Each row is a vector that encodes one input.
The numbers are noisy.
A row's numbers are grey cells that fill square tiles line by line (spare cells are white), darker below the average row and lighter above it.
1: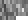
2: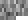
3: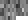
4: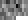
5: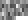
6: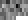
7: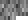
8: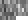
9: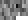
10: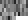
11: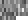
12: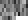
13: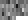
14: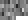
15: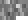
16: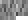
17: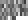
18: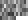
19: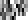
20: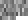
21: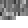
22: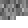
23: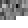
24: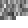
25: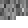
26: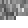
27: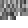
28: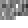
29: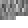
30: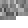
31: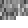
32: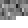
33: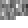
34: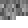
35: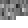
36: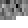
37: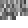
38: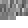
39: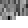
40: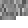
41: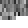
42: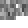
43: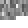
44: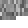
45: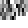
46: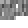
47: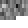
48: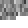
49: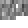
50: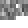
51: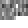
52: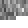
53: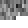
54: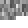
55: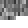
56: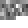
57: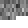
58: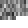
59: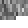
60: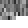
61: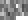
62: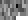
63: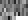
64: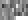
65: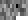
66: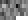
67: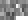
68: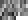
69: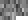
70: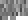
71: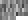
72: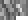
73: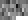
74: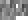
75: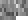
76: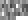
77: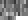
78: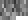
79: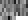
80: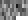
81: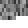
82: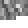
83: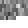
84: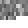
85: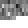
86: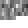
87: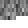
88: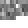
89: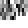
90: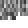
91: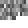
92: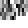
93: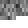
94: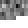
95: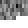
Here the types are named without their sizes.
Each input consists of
a list of points on a line.
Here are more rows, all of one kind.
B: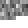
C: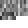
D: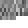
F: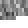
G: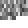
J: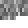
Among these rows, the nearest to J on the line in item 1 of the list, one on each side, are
C and D.
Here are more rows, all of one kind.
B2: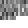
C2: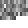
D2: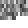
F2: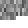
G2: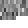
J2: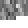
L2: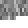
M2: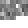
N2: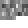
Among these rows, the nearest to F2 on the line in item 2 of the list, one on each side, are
C2 and N2.
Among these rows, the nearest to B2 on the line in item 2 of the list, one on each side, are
G2 and J2.
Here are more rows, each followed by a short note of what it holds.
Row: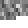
a list of two items
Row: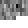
a list of one item
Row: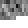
a list of one item
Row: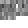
a list of two items
